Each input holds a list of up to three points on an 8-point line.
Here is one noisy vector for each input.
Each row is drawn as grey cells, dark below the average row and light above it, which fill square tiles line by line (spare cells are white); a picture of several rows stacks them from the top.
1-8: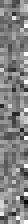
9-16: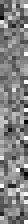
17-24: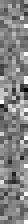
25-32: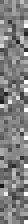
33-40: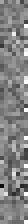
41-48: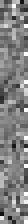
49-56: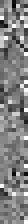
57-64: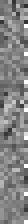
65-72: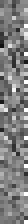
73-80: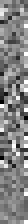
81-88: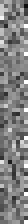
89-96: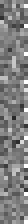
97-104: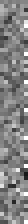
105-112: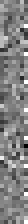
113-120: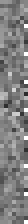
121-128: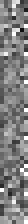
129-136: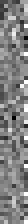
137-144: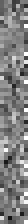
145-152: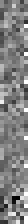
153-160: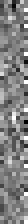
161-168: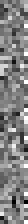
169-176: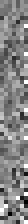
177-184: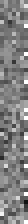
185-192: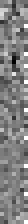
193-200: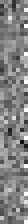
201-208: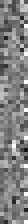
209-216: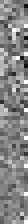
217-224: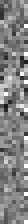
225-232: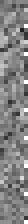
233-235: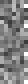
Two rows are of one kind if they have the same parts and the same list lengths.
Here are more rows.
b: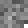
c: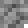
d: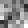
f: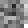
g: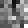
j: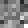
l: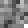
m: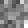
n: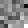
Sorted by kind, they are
b, l
c, m, n
d, g, j
f

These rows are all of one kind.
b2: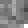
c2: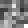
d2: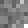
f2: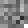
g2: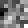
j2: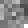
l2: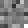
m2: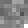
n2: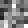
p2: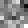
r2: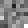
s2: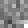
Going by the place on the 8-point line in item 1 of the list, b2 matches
j2, l2, p2 and r2.
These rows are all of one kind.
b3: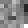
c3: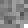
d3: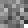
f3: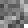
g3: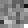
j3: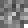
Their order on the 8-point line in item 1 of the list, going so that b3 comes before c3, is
g3, f3, d3, j3, b3, c3.
